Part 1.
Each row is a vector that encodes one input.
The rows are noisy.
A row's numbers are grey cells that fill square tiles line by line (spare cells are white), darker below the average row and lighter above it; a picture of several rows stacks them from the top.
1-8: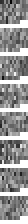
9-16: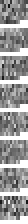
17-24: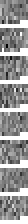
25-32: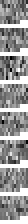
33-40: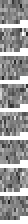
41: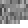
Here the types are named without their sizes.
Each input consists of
a point on a line and a true/false value.
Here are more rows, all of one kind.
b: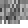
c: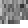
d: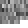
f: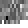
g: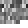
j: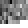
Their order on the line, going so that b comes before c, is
j, f, b, g, c, d.
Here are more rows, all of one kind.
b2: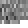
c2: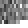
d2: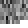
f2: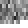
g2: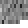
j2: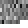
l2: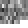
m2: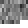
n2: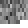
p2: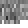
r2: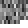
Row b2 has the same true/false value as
c2, f2, l2 and p2.
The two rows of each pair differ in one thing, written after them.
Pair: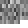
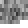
the place on the line
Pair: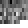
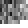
the true/false value
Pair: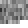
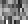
the true/false value
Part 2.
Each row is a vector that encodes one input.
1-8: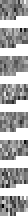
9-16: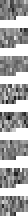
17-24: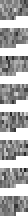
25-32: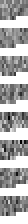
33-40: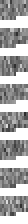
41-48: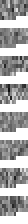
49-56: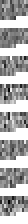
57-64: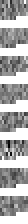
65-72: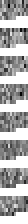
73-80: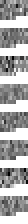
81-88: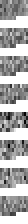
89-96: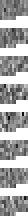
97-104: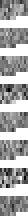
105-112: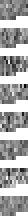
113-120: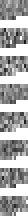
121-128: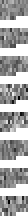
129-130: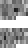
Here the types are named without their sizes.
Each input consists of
either a point on a circle, or a fixed value, or four true/false values.
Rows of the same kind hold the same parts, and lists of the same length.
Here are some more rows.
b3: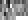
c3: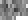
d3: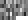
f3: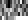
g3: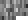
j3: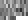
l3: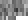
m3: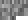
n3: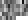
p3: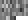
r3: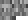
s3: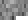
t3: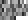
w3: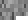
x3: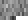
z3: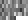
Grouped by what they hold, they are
b3, n3
c3, d3, g3, j3, l3, m3, p3, r3, s3, t3, w3, x3, z3
f3

